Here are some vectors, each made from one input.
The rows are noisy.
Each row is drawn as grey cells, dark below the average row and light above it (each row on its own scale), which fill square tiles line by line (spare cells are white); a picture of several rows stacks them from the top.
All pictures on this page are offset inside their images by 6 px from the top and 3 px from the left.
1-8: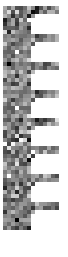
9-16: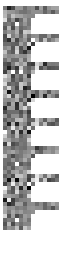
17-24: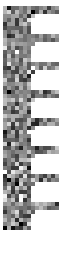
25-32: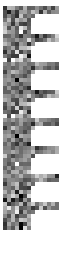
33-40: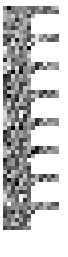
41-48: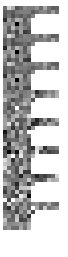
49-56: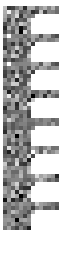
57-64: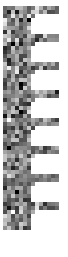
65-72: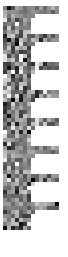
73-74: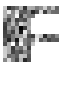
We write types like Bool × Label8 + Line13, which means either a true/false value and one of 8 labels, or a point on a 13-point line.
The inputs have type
Bool × Bool × Bool × Bool.
